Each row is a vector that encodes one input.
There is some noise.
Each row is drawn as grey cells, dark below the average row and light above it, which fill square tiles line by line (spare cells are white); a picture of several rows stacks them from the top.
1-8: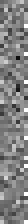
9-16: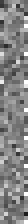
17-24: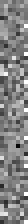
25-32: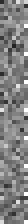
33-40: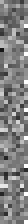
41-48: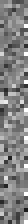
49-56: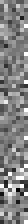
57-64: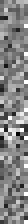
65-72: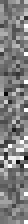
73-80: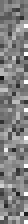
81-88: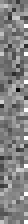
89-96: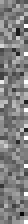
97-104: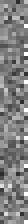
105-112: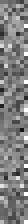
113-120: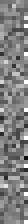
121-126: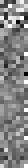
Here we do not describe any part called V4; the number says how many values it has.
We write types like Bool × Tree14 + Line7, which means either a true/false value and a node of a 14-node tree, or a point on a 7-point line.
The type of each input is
List3(Line5 × V4).
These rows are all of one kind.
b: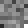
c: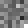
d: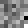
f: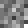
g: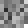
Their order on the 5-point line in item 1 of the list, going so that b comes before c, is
f, b, c, g, d.
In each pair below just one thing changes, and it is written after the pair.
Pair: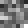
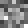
the value of V4 in item 1 of the list
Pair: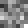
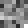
the place on the 5-point line in item 1 of the list
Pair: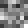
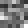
the value of V4 in item 1 of the list
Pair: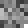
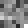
the value of V4 in item 1 of the list
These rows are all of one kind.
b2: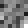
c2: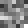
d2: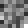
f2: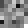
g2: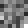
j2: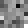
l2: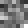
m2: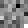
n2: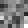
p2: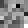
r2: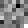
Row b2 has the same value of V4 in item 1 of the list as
d2, g2, l2 and n2.
